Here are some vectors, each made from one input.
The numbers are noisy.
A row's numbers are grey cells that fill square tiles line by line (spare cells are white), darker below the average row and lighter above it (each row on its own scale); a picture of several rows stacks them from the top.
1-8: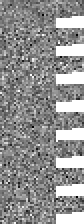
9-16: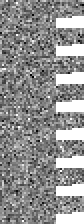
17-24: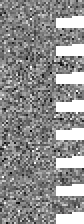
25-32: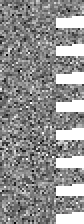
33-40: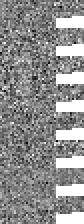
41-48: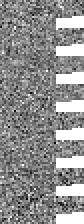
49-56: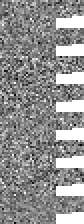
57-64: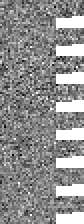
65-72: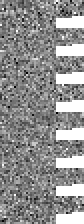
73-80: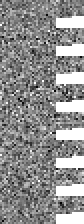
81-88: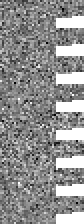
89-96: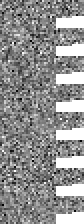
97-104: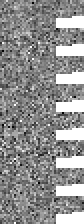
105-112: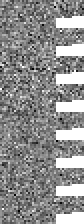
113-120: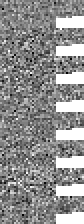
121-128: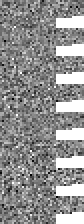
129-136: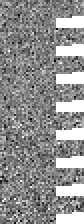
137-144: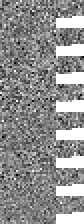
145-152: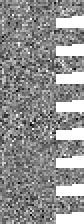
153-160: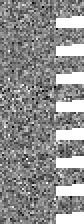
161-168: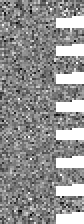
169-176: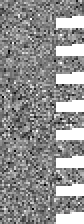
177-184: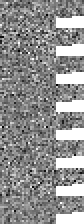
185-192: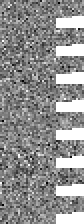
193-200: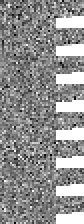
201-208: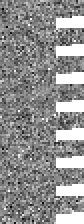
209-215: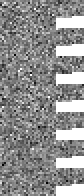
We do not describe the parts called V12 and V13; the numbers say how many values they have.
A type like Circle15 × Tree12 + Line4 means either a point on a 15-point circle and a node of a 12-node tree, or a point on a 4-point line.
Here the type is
(Bool × Line5 + Line15) × V12 × V13.
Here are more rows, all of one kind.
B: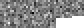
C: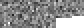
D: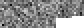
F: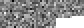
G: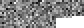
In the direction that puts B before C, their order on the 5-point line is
B, D, F, G, C.
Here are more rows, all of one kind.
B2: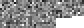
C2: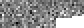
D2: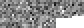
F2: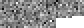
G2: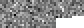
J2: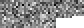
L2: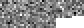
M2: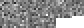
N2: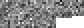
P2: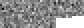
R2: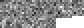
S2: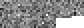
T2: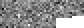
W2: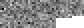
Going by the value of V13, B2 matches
C2, D2, F2 and J2.
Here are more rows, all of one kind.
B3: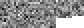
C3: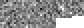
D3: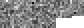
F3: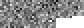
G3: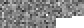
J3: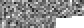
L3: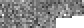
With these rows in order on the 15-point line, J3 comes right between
G3 and L3.
